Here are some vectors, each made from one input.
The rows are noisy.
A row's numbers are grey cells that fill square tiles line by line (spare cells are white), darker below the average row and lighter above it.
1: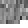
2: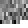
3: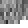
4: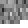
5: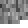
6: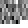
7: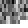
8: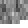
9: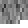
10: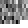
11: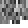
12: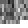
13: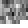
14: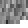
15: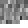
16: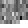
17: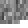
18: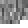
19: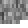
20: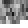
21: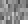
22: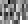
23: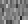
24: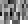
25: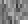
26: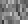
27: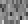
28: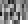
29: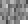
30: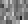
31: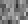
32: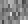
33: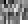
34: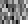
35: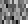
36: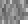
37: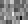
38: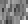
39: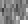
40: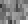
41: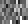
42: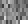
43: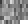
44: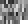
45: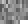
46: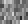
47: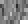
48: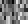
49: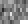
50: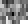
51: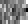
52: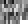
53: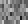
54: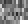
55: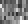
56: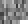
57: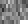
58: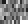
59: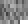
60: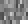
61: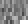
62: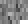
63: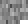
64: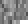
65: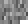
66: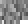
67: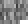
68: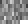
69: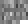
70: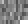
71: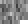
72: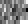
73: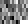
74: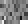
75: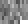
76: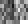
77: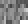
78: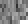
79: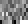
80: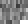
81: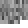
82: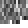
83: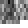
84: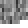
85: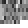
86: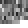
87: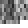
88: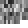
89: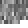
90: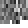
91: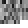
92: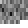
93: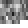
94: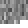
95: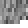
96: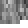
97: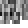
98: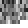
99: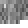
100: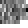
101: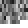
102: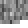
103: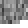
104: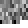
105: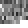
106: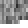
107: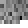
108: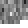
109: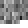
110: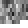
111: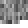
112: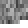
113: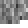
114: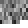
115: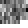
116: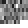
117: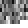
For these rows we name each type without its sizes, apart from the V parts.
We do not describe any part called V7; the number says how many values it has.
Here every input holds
either a label, or a point on a line and a value of V7.
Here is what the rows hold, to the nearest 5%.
About 40% of them hold a label. The rest hold a point on a line and a value of V7.
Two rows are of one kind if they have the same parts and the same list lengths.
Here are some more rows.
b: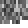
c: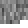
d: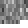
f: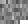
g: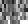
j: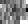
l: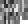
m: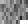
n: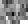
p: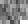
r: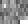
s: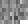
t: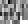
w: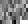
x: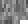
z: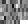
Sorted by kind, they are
b, g, j, l, n, t, w, z
c, d, f, m, p, r, s, x

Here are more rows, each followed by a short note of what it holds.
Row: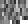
a label
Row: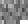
a point on a line and a value of V7
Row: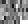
a label
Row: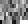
a label
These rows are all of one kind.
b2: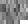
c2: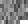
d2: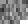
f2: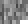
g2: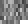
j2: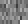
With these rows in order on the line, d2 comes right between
f2 and j2.
